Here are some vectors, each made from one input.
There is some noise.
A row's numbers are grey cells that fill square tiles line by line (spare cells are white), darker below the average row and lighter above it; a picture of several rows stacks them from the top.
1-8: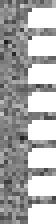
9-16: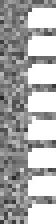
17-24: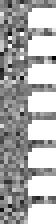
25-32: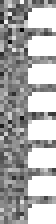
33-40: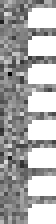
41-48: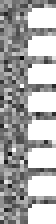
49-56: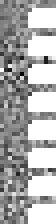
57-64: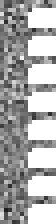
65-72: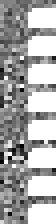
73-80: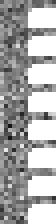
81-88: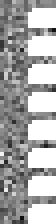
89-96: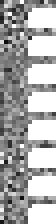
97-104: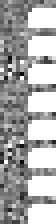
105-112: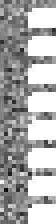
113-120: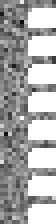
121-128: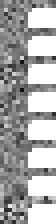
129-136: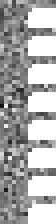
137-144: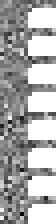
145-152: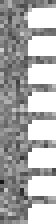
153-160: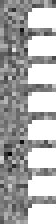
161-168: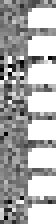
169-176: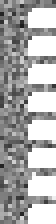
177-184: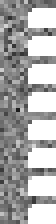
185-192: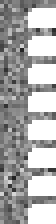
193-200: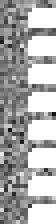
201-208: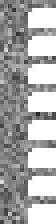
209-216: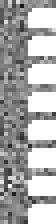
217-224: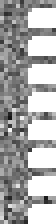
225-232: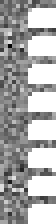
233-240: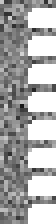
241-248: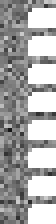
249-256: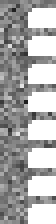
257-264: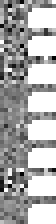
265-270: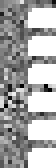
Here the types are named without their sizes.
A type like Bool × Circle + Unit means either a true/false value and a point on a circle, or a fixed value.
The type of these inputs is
Tree.
